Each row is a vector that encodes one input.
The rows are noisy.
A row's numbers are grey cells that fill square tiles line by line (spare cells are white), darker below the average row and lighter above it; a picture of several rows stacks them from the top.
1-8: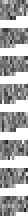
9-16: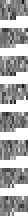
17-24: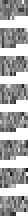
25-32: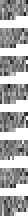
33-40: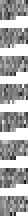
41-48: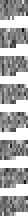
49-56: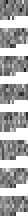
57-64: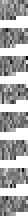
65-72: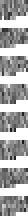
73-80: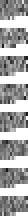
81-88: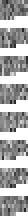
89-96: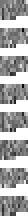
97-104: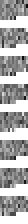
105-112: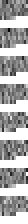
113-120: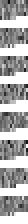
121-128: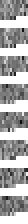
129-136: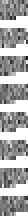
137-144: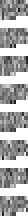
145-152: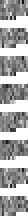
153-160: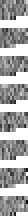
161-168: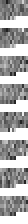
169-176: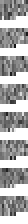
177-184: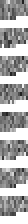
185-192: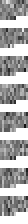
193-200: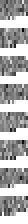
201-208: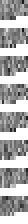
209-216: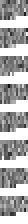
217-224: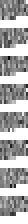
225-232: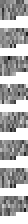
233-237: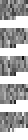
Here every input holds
a true/false value, together with either a point on an 8-point line, or a point on a 12-point line.
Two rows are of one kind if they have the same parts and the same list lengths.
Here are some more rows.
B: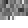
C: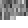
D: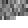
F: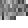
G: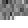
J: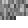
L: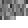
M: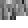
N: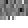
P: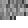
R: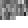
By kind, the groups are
B, D, F, G, L, M, N
C, J, P, R

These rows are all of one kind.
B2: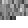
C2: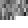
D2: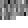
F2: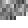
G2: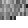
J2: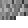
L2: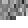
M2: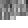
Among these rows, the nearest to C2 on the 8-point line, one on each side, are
B2 and J2.
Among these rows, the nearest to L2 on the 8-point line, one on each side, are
B2 and F2.
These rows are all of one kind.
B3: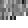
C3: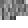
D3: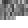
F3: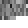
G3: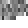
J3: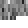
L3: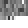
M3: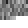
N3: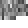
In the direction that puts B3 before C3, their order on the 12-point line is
B3, F3, J3, M3, D3, C3, L3, N3, G3.
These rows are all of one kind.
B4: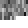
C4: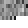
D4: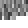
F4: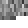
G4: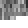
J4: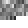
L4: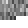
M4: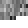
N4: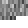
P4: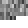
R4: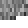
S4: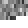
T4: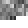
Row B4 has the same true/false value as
D4 and G4.
